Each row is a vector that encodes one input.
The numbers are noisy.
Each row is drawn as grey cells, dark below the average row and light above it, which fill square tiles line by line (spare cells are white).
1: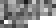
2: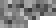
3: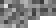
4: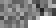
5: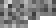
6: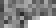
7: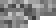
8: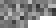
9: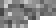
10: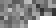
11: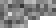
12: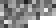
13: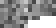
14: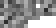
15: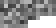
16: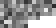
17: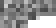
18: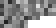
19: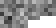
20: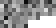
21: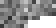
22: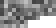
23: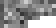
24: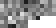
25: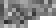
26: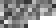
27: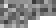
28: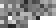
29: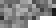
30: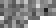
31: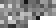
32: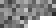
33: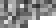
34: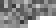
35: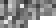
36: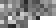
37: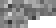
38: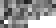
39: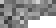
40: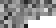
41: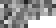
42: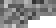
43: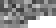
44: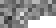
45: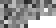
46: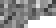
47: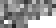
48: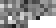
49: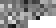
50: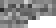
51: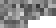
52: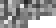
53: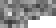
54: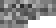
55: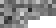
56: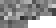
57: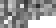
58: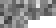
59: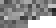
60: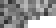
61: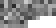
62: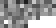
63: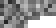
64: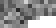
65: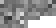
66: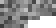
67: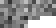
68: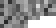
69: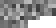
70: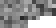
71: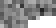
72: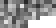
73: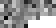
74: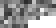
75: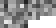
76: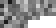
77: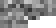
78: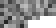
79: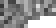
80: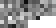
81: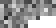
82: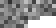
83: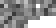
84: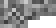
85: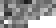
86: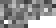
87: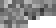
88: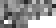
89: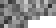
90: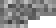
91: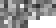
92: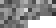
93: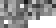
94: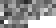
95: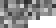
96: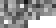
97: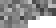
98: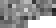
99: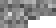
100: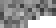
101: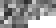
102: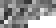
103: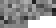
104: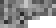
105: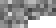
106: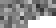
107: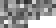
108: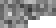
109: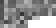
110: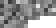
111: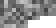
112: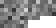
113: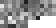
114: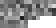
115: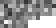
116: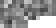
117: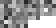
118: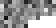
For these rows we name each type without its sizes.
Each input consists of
either a node of a tree, or a list of points on a line.
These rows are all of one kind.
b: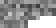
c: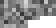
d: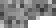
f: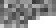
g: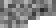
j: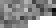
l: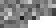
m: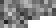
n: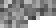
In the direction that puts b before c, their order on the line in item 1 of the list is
j, l, b, d, n, g, f, c, m.
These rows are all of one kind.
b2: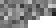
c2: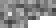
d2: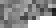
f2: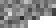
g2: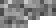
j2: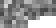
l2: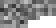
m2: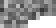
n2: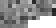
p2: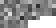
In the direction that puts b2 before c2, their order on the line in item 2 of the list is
b2, l2, p2, f2, c2, g2, n2, j2, m2, d2.
